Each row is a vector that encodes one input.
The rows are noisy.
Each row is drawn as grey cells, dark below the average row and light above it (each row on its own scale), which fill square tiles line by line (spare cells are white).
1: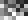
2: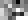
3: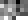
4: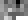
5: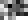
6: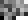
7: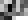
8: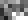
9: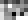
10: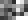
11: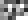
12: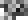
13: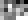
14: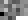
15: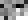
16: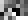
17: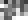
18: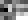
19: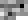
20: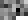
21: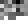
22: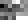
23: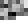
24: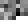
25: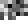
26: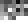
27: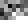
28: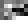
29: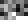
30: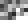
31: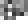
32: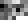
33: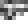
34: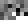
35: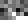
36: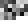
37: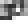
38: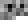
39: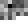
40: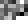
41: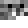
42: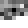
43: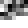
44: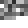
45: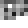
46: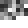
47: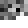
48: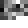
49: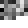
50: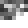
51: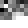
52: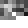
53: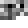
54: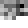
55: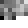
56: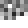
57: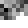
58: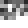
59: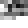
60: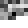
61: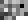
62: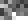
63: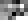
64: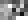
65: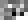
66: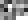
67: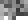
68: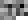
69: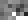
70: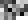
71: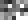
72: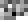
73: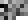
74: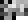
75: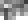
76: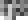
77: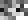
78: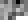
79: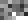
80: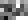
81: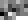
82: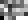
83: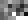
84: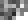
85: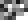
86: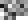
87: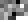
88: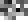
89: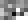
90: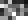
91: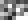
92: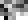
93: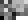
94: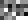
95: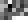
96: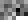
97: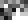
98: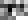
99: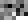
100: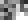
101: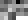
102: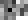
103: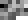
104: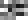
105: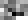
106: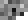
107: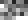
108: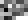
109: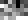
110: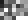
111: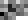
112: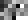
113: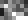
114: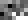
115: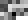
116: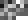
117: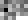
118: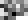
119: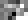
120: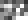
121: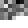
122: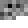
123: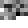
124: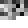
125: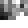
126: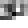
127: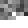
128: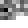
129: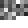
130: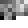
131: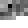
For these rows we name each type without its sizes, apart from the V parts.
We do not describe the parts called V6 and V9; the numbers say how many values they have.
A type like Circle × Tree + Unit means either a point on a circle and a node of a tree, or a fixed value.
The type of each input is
((Bool × Bool × Bool + Unit) × V9 + V6) × Tree.
